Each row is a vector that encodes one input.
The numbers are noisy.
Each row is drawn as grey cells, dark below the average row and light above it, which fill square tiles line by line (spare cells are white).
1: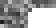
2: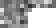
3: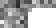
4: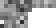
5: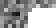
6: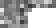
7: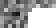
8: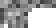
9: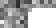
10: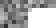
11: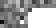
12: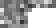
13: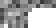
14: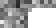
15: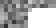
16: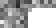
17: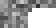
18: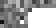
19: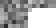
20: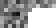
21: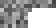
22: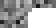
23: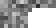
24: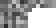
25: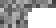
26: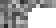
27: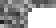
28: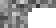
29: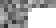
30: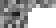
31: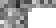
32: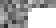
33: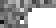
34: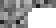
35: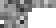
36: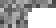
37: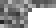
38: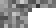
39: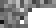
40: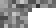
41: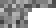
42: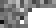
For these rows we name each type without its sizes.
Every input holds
a point on a line and a true/false value.
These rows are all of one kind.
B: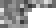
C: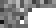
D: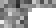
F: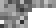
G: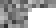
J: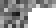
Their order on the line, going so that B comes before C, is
D, F, B, G, C, J.
